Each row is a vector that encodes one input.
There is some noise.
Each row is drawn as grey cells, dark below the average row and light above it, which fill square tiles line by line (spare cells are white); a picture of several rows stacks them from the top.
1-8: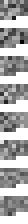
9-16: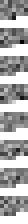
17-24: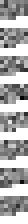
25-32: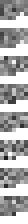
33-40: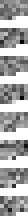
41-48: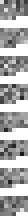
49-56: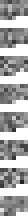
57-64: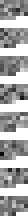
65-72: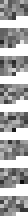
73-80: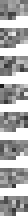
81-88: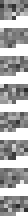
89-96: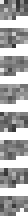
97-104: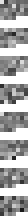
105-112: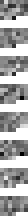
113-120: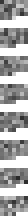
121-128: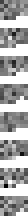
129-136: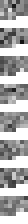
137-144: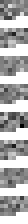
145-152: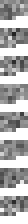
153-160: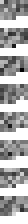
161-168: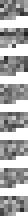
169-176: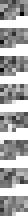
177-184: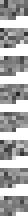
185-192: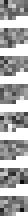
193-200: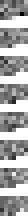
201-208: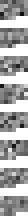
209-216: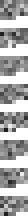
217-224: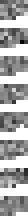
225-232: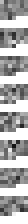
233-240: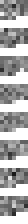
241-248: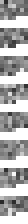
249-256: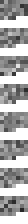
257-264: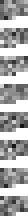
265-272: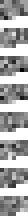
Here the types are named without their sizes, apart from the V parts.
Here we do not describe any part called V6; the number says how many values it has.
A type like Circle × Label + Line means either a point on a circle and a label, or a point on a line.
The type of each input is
(Bool × Bool × Bool + List(V6)) × Label.
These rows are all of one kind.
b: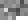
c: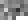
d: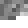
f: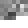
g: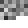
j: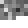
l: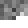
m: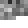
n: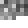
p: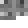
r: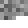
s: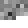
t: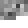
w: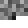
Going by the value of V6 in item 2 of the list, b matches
g, m, n and t.
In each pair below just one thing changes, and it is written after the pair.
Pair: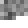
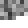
the value of V6 in item 1 of the list
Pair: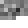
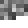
the label
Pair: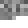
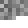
the value of V6 in item 1 of the list
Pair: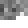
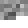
the label
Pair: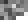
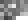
the label
